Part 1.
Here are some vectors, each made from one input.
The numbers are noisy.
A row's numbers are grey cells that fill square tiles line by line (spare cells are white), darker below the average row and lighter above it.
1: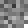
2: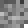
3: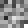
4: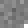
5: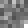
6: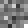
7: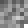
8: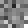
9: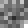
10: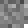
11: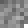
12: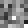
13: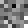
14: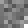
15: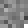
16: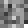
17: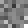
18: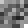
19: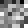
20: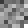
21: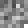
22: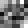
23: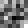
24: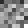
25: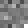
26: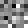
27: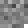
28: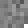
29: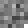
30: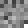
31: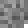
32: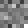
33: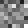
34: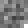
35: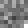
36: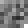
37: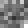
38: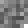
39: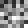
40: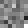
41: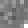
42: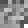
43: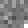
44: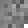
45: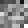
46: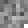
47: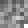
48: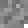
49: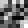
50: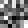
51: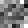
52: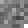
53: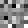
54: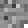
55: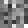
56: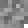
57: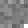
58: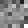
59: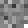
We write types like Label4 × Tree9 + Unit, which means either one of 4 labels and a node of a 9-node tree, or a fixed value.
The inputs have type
List2(Line4).
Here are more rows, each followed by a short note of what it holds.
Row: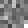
a list of two items
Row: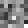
the empty list
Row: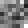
a list of two items
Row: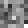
the empty list
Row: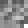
a list of two items
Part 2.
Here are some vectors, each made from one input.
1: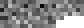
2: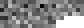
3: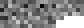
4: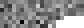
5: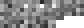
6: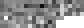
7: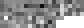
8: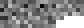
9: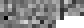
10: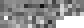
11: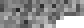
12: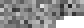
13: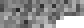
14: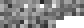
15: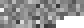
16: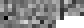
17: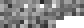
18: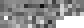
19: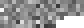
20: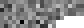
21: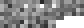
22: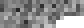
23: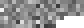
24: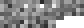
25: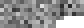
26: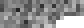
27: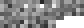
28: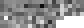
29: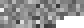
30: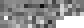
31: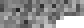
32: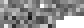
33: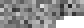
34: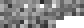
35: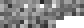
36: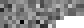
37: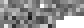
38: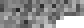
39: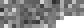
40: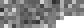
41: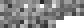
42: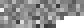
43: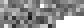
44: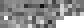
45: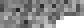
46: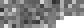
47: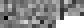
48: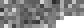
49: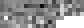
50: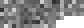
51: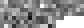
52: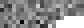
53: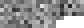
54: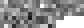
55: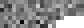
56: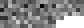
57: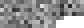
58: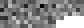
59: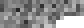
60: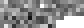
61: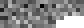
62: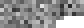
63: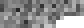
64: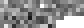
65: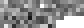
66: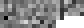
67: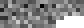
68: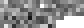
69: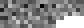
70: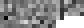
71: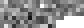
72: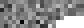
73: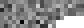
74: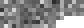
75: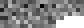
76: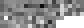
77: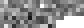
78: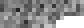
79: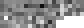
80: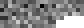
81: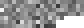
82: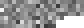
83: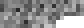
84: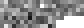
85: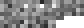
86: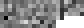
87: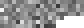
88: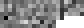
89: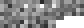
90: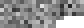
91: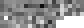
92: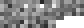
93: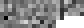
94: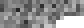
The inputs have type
Bool × Label5.
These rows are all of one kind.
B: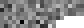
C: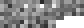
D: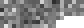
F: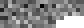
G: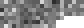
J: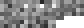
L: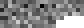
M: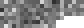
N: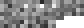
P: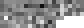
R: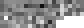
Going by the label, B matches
C, J and N.
